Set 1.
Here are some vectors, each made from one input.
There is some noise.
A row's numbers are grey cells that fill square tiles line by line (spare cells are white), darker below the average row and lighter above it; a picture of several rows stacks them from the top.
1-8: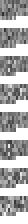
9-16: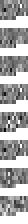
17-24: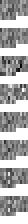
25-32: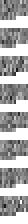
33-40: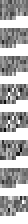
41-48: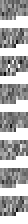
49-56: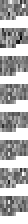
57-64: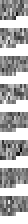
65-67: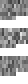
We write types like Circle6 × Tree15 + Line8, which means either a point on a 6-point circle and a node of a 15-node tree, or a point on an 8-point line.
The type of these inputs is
Line7 + Line9.
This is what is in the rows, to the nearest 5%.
About 40% of them hold a point on a 7-point line. The rest hold a point on a 9-point line.
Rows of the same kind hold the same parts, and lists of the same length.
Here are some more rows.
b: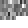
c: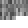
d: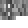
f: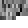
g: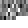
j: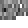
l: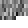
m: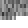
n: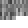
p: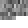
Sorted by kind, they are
b, f, g, j, l
c, d, m, n, p

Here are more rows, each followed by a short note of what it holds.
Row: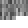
a point on a 9-point line
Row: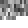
a point on a 7-point line
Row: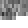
a point on a 9-point line
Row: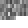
a point on a 9-point line
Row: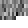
a point on a 7-point line
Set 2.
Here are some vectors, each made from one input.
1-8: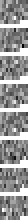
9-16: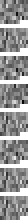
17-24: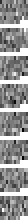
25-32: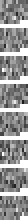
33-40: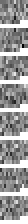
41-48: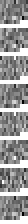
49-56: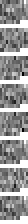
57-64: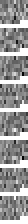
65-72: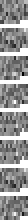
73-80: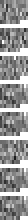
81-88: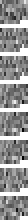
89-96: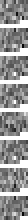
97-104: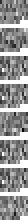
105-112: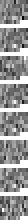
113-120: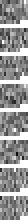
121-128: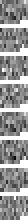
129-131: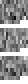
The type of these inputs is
Line7 + Tree12.
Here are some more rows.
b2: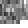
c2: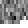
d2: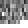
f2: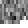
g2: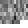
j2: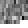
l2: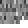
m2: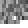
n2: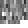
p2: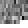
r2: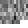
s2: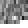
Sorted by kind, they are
b2, c2, d2, f2, g2, l2, n2, r2
j2, m2, p2, s2

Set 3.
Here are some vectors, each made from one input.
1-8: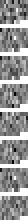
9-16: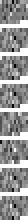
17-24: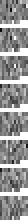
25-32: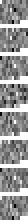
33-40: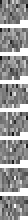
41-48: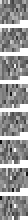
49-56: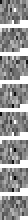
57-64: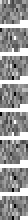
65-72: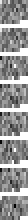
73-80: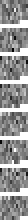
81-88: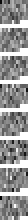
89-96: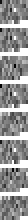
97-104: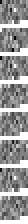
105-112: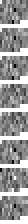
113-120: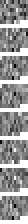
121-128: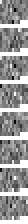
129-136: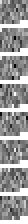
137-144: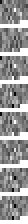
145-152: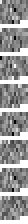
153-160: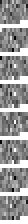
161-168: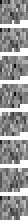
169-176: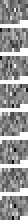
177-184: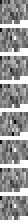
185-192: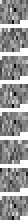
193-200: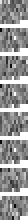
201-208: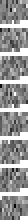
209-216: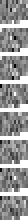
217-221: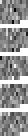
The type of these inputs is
Bool × Circle6 + Unit.
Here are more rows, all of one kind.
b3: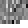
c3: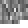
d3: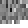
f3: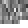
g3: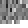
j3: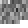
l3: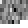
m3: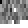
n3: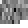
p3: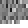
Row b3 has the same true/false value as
l3 and n3.
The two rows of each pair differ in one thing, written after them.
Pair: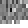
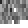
the place on the 6-point circle
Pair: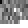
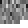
the true/false value
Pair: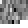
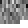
the place on the 6-point circle
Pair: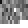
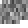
the place on the 6-point circle
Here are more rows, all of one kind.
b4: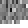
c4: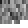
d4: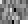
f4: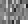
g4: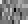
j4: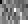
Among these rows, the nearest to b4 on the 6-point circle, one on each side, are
c4 and g4.
